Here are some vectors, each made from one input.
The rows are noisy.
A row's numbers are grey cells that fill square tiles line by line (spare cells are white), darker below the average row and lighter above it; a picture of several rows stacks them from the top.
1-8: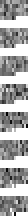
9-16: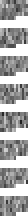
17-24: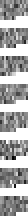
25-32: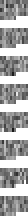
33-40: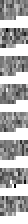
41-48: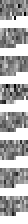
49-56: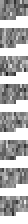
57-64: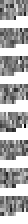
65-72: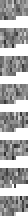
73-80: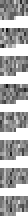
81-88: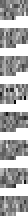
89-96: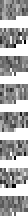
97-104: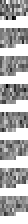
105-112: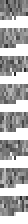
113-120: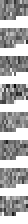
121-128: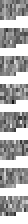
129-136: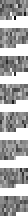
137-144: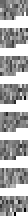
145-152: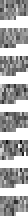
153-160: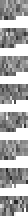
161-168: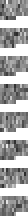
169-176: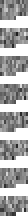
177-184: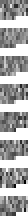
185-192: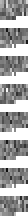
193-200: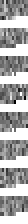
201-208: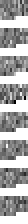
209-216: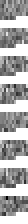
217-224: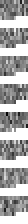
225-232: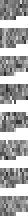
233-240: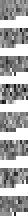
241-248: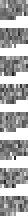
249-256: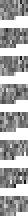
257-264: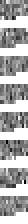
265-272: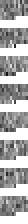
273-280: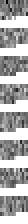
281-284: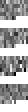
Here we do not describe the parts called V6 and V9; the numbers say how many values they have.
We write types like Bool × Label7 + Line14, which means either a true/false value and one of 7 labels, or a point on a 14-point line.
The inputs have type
Bool × Bool × Bool × Circle8 × V6 × V9.
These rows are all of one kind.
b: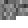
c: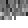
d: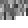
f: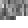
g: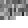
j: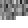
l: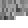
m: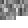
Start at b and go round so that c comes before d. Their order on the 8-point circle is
b, c, m, g, j, d, l, f.
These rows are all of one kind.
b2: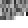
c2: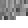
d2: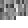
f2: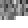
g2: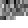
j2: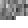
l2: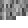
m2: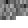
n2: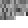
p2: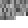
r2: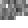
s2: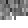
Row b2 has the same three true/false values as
l2 and s2.
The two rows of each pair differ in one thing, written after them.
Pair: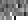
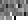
the value of V9
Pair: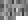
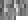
the place on the 8-point circle
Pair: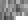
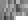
one of the three true/false values
